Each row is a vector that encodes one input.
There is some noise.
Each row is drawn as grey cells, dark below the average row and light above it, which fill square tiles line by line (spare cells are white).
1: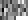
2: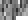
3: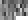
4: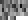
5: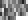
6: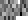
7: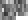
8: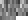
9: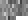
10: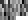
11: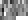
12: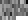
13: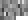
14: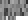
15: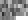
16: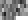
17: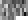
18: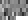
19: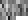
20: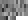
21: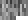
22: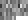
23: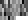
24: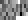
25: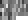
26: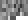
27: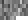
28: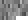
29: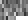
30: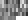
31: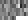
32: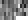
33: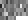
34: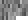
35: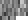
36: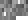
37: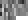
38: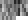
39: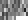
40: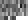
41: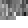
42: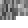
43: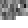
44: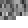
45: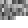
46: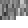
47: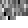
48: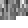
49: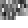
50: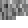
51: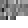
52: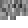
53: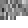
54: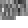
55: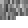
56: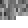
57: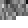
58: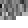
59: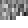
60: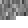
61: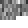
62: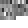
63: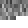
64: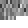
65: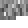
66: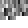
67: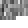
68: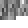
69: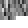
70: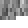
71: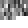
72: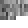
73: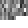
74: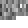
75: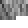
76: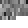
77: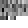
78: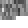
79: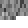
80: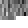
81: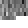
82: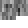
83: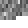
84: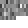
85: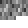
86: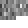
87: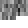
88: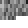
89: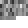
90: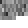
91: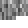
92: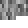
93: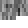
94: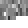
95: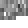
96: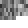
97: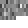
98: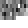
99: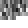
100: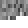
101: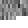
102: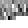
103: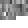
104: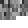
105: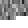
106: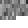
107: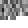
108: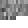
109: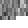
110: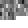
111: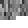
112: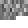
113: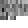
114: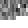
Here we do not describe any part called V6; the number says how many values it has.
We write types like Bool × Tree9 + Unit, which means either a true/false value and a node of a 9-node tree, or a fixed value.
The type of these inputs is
(Bool × V6 + Unit) × Line5 × V6.
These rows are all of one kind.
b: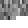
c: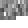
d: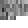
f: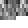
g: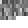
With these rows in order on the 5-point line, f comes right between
c and g.
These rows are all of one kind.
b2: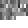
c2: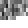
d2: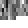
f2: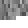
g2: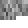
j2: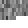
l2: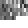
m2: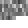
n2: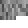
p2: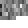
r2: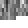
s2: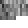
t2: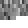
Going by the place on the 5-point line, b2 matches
n2, s2 and t2.
